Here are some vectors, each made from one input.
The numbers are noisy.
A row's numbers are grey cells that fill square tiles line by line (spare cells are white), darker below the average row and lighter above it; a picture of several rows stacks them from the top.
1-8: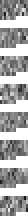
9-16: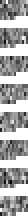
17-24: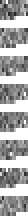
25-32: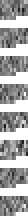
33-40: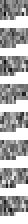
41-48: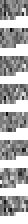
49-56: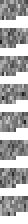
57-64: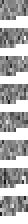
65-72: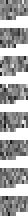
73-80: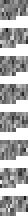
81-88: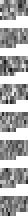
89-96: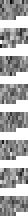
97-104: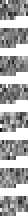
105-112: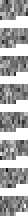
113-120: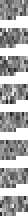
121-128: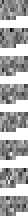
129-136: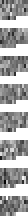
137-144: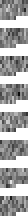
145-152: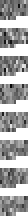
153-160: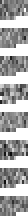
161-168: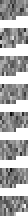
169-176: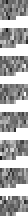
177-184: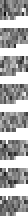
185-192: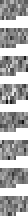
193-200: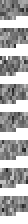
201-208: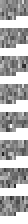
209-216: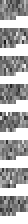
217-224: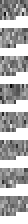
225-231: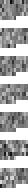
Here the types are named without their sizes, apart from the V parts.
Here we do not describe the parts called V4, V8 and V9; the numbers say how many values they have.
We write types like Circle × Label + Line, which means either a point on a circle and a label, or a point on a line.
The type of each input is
(Bool × Circle + V4) × V9 + Line + V8.
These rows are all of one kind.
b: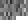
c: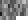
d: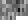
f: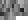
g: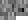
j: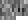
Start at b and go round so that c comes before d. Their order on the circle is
b, g, f, c, j, d.
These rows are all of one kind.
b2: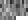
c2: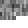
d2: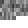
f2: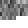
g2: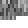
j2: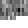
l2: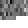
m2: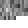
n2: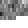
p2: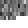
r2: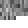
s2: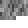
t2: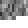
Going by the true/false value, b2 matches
g2, j2 and l2.
